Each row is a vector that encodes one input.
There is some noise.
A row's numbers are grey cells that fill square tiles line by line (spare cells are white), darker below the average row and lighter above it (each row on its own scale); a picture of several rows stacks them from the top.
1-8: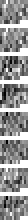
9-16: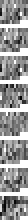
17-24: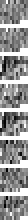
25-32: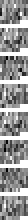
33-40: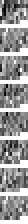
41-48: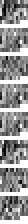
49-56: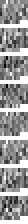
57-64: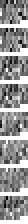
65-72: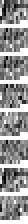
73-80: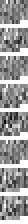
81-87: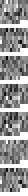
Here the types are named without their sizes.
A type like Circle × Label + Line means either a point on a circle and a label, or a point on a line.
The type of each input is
Bool × Circle.
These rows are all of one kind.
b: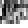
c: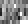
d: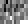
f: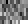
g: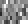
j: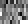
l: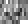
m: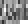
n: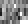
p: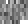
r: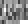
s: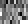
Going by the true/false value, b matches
d, f, j and s.
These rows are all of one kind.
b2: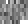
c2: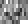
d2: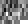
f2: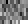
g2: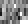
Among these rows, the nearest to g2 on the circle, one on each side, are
d2 and f2.
